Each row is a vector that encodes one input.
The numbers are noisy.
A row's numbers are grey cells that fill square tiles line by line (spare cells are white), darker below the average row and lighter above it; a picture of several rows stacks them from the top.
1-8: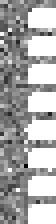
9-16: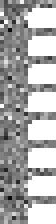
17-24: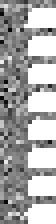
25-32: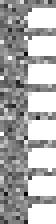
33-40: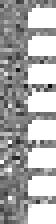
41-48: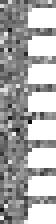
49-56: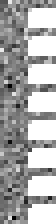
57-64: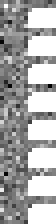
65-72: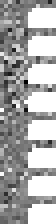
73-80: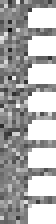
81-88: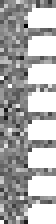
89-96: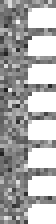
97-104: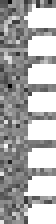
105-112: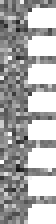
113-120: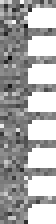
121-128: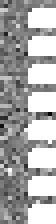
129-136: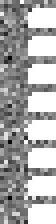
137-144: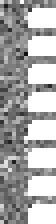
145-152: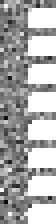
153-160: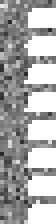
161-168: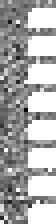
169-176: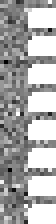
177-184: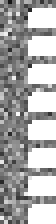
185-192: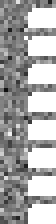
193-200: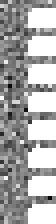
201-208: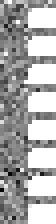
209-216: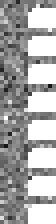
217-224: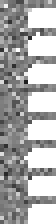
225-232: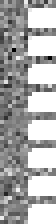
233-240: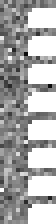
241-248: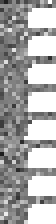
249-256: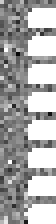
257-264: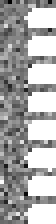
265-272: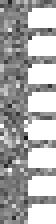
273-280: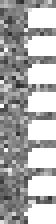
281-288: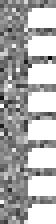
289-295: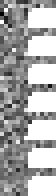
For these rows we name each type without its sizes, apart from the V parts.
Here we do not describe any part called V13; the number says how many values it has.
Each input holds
a label, together with either a label, or a true/false value and a value of V13.
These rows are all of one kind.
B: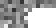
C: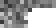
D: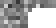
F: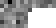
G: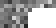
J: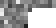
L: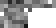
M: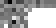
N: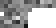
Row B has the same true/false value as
C and M.
